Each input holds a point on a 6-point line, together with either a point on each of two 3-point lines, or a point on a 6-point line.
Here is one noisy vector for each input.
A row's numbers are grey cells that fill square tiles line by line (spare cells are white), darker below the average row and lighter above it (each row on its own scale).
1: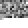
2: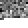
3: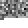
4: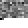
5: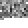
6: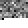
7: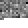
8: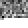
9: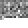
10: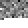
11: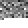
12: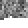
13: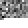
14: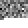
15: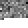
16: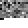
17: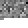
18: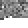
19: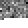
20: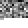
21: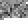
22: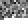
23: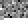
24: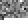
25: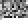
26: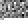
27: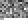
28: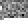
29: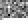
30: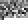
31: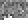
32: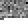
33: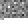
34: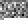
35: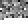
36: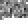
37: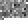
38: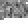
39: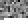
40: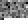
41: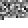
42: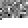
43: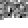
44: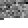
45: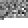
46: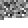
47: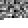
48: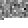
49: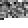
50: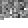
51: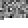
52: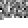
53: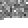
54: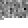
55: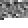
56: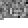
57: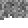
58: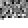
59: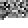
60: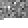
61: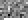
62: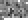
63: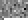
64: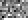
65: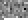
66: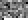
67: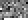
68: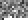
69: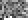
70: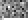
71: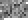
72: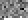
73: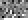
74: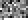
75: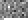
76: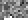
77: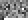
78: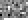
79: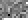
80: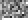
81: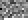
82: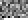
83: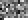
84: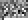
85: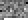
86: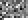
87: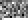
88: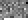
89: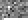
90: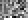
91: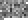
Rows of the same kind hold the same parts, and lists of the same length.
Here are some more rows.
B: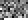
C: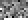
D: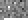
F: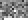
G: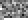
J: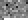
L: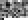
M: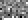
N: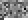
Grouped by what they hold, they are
B, C, F, J, L, N
D, G, M

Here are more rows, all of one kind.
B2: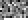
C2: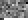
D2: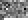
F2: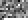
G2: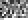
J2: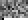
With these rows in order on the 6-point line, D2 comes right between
C2 and J2.
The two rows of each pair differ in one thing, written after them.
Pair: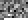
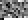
the place on the 6-point line
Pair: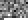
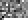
the place on one of the two 3-point lines
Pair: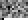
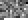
the place on the 6-point line
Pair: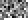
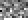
the place on one of the two 3-point lines
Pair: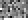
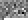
the place on the 6-point line
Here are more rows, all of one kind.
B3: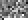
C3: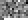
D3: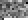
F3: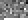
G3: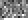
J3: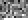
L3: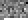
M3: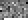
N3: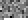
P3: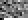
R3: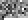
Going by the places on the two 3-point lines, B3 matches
C3, F3 and L3.
